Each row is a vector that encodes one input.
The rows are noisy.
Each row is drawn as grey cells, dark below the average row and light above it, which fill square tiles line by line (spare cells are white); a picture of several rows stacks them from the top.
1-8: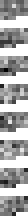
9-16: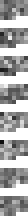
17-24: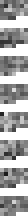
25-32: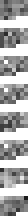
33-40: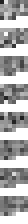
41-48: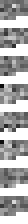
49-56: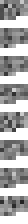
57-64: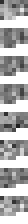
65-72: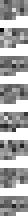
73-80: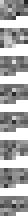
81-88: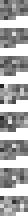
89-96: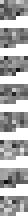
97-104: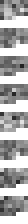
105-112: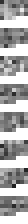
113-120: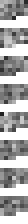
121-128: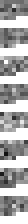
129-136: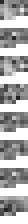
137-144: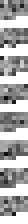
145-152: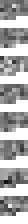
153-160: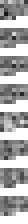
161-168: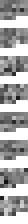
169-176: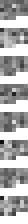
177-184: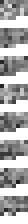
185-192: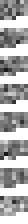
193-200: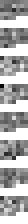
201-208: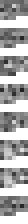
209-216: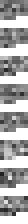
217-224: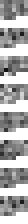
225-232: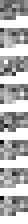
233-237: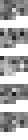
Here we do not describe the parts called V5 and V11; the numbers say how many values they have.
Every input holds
either a point on a 6-point line, or a value of V5 and a value of V11, or a list of up to two points on a 7-point line.
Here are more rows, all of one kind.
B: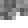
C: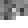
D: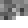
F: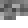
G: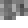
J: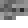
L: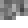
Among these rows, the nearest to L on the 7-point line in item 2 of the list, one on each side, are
B and C.
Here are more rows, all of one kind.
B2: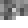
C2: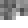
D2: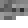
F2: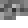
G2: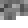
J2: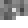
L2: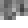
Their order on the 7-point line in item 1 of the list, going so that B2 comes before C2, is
D2, F2, G2, L2, J2, B2, C2.
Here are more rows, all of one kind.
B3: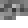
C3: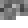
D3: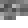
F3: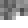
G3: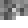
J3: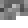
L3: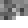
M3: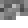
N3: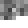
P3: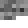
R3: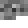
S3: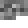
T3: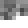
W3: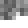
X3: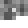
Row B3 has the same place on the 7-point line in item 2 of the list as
C3, L3, R3 and T3.
